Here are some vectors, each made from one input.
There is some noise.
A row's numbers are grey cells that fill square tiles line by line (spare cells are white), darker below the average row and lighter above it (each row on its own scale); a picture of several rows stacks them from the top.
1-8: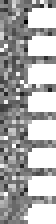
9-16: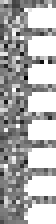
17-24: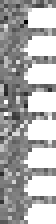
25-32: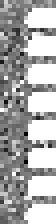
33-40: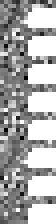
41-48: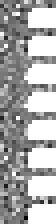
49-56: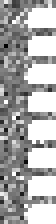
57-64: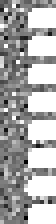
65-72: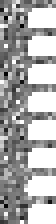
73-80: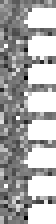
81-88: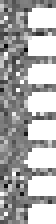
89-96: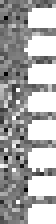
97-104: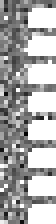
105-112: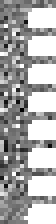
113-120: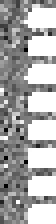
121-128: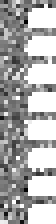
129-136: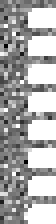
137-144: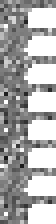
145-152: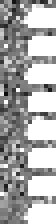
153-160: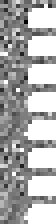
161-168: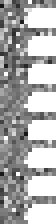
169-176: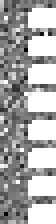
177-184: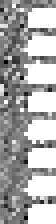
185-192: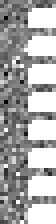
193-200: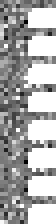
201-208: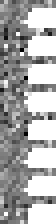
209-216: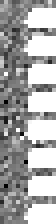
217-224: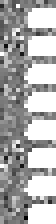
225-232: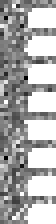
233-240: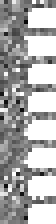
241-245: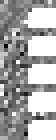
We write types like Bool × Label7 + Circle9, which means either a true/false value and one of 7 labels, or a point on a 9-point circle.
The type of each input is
List2(Line7).
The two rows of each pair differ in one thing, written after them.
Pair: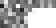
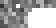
the place on the 7-point line in item 2 of the list
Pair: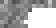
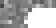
the place on the 7-point line in item 2 of the list
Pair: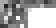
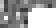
the place on the 7-point line in item 1 of the list
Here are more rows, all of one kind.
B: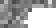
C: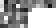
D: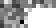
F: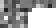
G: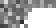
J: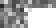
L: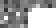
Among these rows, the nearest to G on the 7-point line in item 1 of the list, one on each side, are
C and J.
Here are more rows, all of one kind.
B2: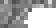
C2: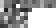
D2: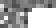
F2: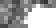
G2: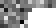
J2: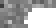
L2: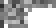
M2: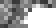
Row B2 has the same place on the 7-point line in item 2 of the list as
C2 and D2.
